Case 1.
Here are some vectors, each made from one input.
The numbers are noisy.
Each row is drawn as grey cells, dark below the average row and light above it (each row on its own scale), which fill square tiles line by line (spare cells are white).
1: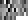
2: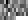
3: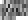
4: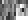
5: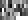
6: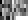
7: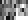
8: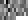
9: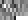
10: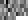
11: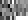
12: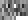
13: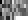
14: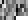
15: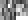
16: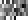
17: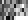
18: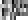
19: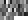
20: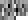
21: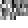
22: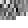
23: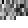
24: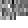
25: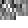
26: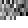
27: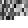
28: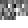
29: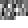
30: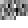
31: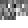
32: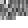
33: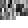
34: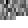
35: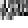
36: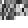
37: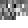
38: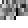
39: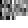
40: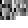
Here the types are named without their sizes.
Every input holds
three true/false values.
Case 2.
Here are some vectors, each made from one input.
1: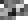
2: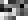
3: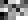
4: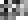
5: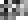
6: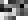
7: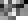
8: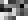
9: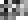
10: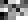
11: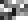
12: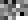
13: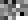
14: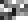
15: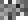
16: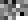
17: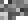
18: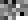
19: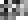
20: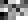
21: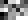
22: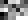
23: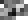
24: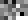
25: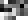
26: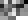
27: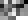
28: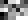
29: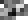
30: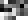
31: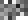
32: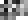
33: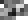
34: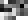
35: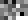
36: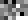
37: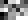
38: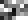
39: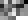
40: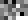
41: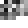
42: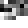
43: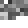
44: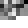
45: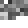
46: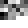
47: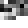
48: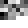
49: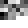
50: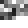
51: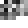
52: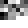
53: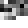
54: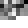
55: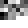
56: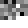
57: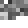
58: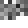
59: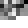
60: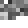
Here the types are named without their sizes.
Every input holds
either a fixed value, or three true/false values.
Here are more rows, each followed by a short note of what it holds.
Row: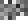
three true/false values
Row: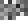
three true/false values
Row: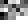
three true/false values
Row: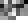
three true/false values
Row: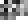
a fixed value
